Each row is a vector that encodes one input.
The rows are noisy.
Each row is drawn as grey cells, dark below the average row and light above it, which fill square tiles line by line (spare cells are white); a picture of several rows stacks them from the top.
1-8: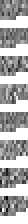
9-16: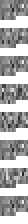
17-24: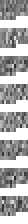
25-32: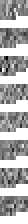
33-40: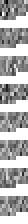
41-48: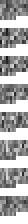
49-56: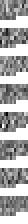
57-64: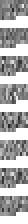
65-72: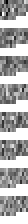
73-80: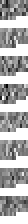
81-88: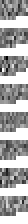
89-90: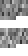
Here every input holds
a node of a 13-node tree.
